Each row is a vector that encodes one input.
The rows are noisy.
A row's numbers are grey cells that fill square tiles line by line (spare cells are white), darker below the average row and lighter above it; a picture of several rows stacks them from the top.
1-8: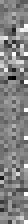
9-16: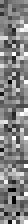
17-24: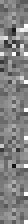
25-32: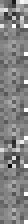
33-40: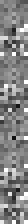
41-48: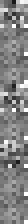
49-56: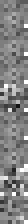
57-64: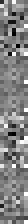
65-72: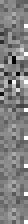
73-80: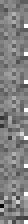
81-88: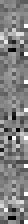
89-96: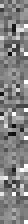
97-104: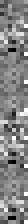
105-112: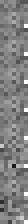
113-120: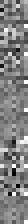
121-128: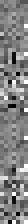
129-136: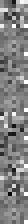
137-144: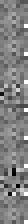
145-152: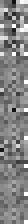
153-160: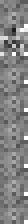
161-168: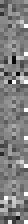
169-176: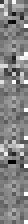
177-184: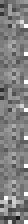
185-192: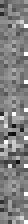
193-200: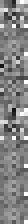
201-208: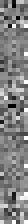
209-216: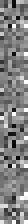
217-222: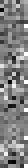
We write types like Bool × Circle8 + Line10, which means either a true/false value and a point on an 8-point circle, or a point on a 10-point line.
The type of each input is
Line10.
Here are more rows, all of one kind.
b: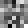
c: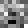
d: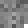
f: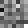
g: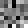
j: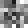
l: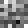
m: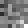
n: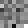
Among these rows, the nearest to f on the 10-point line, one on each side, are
l and n.
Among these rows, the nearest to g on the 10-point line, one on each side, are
b and m.
